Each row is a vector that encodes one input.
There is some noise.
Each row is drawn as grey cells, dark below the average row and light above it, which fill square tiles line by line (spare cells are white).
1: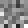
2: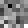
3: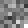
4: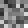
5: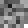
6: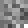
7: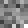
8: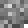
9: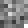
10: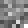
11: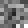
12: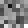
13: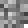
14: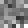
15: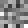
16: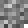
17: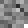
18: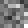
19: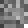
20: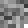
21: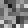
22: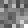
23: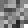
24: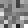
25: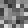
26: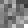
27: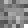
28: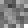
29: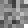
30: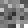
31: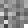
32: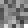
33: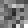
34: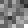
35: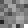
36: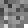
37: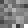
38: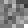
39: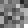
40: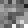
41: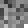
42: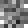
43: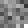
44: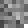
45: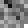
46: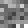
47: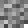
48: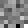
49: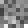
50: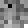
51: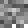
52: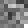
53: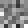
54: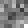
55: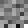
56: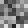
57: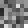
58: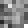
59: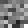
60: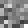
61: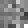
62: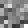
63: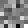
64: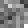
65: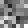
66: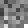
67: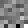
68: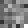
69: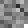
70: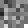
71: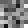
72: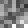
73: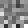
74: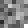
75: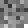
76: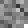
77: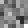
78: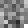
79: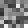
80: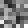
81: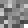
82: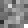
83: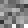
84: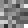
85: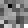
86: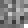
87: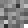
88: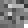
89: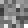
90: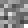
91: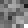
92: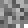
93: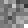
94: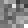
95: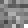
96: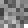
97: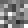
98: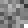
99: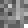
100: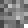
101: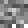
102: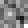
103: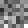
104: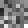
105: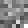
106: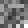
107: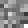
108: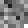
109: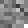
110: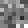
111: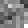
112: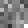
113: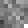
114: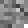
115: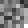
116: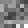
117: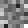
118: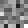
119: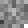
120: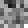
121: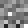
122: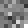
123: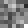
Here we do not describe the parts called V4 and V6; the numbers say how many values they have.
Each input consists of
a value of V4 and a value of V6, together with either a point on a 5-point circle and a true/false value, or a fixed value.
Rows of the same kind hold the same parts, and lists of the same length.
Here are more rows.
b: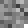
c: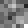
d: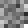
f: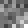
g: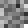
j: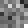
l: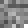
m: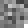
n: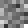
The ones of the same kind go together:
b, c, d, f, g, l, n
j, m

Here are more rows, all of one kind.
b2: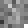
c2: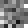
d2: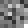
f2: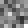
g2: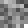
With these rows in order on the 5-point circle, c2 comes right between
f2 and g2.
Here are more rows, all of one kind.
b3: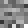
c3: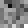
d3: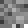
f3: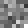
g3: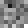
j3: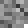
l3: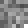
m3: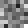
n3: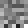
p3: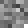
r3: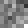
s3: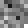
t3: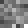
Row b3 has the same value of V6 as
c3, g3 and n3.
